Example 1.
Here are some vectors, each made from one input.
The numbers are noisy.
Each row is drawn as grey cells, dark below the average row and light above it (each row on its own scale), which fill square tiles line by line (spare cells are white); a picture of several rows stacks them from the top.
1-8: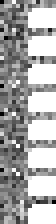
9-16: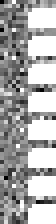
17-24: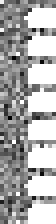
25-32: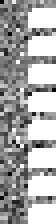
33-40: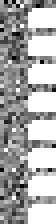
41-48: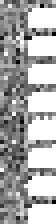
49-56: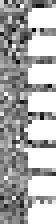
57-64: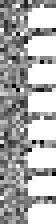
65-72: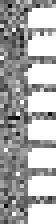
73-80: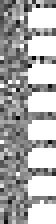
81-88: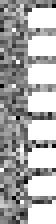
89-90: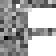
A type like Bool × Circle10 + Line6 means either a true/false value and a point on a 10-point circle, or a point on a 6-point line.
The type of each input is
Label8 × (Tree10 + Unit).
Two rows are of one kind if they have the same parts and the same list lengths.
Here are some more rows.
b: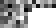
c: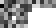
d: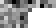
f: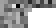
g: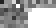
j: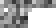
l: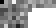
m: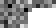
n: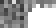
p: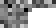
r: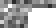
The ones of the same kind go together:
b, c, d, f, j, m, p, r
g, l, n

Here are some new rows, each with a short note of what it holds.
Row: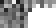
one of 8 labels
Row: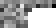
one of 8 labels and a node of a 10-node tree
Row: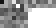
one of 8 labels
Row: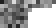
one of 8 labels
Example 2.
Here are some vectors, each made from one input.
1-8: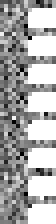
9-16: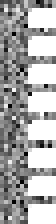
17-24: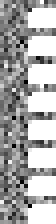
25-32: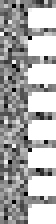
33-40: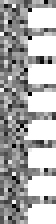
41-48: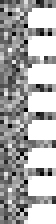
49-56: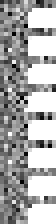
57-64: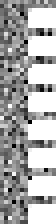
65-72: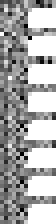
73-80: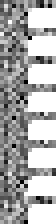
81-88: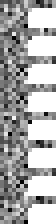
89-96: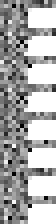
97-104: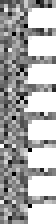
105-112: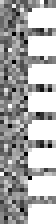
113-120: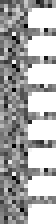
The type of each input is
Circle6 + Line8.
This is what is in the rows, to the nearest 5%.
About 30% of them hold a point on a 6-point circle. The rest hold a point on an 8-point line.
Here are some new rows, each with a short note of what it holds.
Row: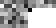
a point on a 6-point circle
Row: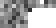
a point on a 6-point circle
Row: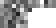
a point on a 6-point circle
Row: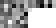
a point on an 8-point line
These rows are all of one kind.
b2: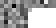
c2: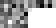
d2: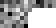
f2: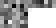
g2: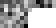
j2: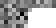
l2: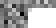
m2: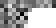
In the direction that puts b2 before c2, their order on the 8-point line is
m2, j2, l2, b2, f2, c2, g2, d2.
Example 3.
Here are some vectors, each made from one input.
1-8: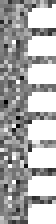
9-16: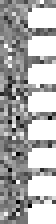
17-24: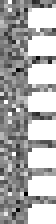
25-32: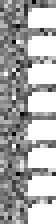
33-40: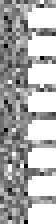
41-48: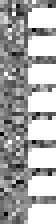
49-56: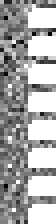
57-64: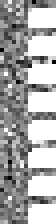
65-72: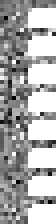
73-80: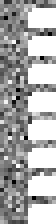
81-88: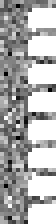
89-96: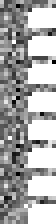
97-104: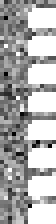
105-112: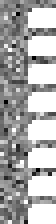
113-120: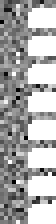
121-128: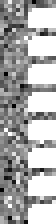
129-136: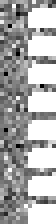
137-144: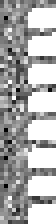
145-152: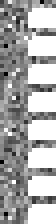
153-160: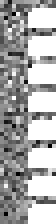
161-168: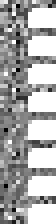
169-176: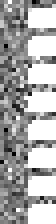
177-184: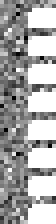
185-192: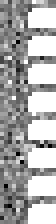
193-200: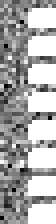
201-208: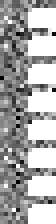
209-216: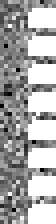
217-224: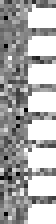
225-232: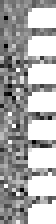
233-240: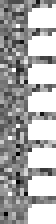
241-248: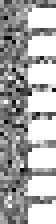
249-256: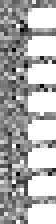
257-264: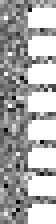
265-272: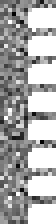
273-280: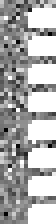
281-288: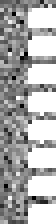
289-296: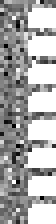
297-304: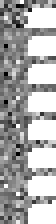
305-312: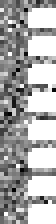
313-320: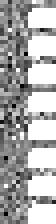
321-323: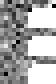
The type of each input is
Label8 × Tree18 + Unit.
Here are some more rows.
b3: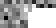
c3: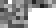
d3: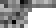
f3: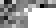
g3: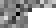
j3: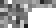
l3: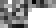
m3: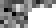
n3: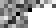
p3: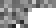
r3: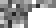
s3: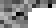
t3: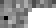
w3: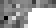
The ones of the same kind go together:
b3, c3, f3, g3, j3, l3, m3, n3, p3, r3, s3, t3, w3
d3

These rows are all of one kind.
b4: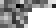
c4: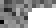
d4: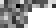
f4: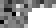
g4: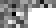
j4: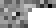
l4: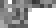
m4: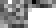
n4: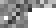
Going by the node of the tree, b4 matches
d4, g4 and m4.
